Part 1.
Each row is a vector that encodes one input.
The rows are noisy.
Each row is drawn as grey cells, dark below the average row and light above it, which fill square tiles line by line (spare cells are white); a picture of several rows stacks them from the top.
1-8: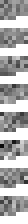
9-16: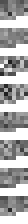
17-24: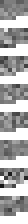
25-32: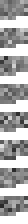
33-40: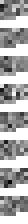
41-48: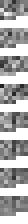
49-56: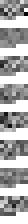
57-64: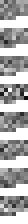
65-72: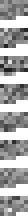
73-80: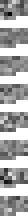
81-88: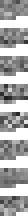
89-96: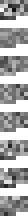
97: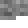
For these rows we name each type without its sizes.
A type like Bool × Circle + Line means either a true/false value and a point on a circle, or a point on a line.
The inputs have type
Bool × (Line × Line + Unit).
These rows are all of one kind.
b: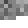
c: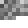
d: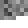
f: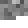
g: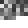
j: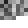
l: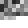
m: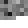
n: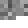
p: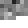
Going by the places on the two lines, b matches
l and m.
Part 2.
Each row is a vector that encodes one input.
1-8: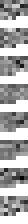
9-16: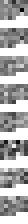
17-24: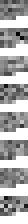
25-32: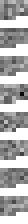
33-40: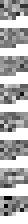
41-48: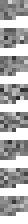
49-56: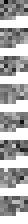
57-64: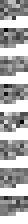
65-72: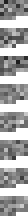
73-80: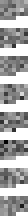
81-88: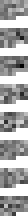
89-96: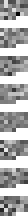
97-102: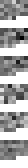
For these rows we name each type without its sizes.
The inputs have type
List(Line).
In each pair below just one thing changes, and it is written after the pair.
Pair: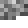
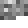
the place on the line in item 2 of the list
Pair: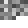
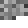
the place on the line in item 2 of the list
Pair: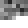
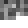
the place on the line in item 2 of the list
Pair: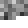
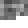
the place on the line in item 1 of the list
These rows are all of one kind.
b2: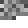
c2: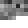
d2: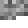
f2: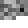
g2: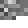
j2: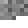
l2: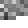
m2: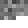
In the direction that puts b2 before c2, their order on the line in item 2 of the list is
b2, g2, l2, m2, c2, d2, j2, f2.
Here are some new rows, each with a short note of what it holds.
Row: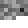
a list of two items
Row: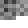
a list of one item
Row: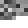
a list of one item
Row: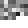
the empty list
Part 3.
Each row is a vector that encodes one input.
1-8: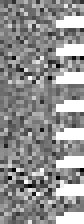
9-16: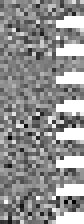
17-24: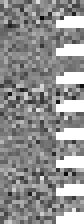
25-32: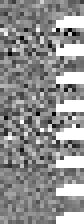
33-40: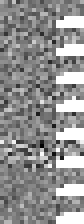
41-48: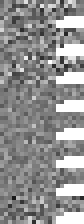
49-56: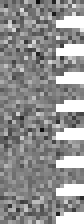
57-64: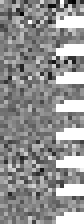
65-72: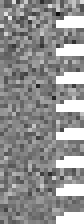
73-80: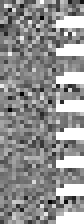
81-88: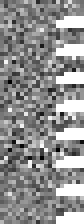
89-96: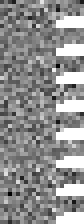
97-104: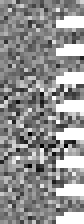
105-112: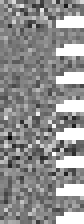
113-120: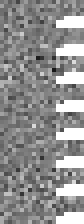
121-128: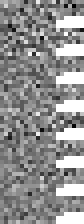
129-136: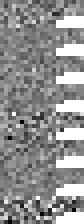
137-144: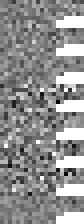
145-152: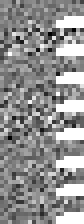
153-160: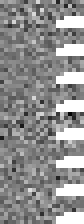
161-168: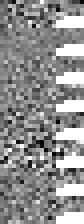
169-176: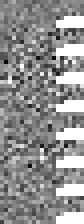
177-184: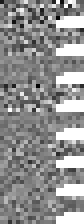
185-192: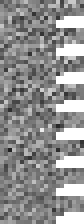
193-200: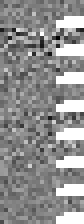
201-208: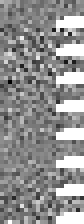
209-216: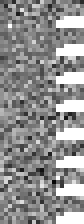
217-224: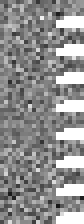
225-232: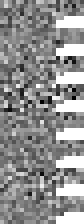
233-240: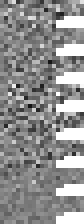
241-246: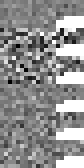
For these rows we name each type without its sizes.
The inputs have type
Label × Tree.
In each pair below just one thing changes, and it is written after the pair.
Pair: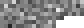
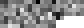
the node of the tree
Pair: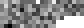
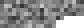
the label
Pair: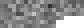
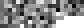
the node of the tree
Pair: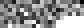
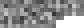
the node of the tree
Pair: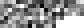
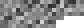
the label
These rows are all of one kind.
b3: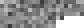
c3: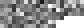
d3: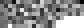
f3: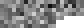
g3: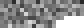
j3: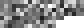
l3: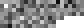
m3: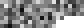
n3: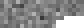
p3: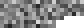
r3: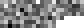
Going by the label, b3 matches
c3, g3, j3 and m3.
